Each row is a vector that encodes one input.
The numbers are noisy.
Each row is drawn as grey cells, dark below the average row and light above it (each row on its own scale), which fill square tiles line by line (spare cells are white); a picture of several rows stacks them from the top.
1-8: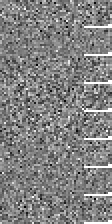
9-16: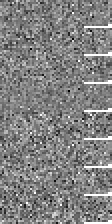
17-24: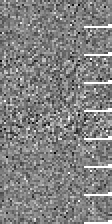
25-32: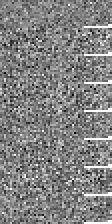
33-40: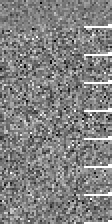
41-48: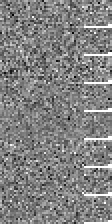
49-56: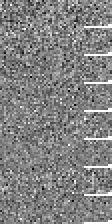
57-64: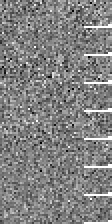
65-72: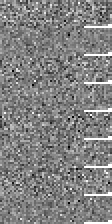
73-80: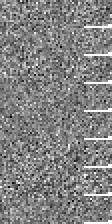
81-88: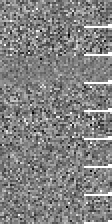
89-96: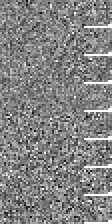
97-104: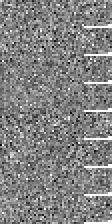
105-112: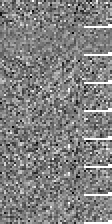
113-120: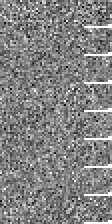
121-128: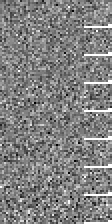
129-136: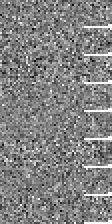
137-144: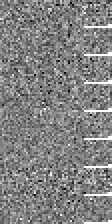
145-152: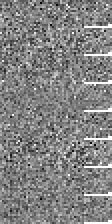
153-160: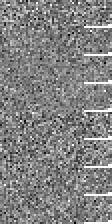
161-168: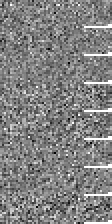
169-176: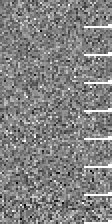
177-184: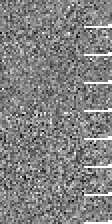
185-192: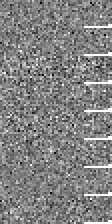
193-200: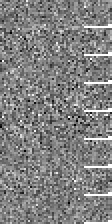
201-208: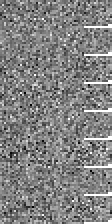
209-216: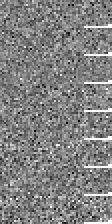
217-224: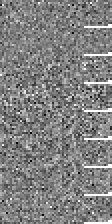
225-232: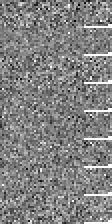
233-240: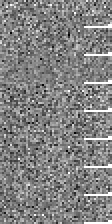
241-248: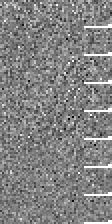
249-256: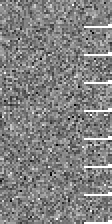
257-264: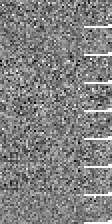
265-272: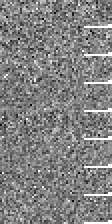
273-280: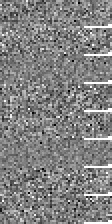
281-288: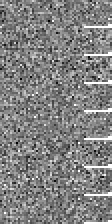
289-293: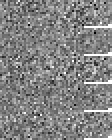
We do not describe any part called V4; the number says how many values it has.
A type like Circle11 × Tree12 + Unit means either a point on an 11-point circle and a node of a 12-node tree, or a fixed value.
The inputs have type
(Label6 + Line8) × List2(V4).
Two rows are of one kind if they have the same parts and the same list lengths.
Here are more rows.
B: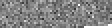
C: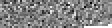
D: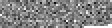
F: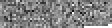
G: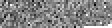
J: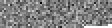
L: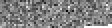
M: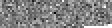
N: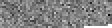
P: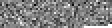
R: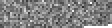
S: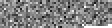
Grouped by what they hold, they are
B, C
D, G, M
F, N
J, L, S
P
R

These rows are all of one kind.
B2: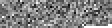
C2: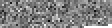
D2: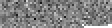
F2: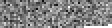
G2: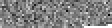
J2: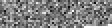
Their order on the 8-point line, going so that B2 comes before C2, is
F2, G2, D2, B2, C2, J2.
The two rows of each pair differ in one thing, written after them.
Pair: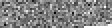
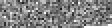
the value of V4 in item 1 of the list
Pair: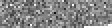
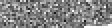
the value of V4 in item 2 of the list
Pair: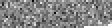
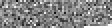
the label
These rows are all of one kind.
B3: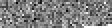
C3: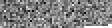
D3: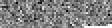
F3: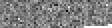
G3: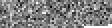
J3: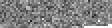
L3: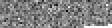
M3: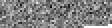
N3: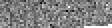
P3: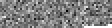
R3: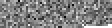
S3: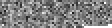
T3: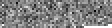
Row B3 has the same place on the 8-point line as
D3 and P3.
